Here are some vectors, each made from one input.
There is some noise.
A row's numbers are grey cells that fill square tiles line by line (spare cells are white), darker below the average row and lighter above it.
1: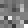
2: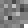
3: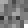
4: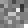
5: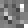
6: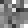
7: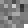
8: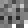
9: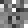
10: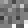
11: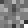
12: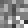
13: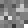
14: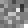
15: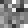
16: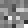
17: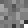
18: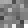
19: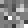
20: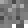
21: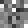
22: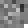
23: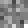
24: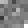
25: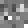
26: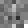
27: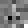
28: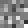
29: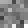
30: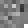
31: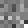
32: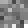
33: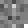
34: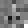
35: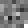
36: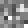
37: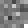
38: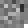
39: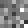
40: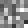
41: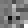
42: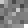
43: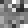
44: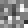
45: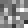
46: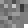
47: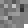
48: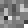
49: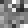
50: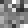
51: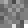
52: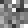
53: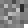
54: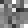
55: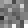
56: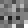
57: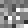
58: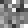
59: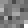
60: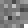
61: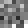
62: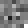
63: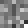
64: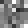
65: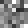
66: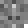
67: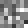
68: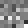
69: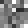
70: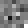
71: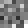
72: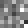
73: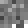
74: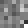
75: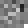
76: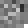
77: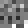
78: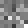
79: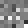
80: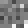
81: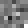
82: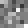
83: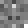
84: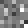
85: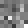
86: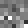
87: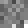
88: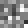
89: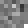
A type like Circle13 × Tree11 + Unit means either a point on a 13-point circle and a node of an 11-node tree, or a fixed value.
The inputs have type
Line4 × List2(Line7).
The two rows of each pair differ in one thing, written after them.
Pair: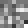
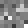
the place on the 7-point line in item 2 of the list
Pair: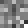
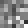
the place on the 4-point line
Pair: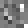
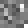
the place on the 7-point line in item 2 of the list
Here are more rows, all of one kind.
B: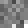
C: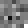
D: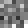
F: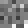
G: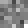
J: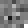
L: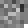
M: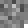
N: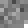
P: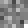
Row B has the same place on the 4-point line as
G, L, M and P.
